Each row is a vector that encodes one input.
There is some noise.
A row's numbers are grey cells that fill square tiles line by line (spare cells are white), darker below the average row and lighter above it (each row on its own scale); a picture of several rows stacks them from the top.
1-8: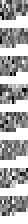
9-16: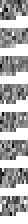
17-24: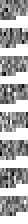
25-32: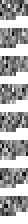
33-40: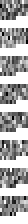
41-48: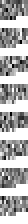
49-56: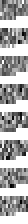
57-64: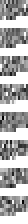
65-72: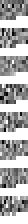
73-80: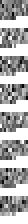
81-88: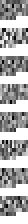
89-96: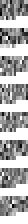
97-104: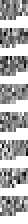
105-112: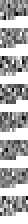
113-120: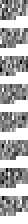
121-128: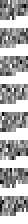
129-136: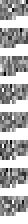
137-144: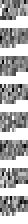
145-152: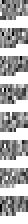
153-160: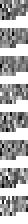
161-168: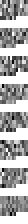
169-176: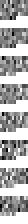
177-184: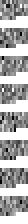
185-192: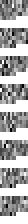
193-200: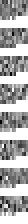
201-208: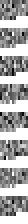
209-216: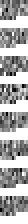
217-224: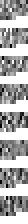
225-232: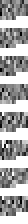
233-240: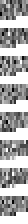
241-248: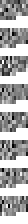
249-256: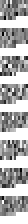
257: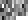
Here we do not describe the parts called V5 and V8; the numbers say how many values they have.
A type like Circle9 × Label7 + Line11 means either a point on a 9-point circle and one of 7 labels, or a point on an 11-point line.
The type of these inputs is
(Bool × V8 + Unit) × V5 + Label10 × Label10.
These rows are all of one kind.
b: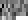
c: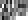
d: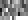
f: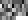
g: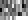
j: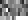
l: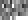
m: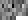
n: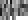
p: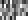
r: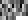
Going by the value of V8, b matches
j, l, p and r.
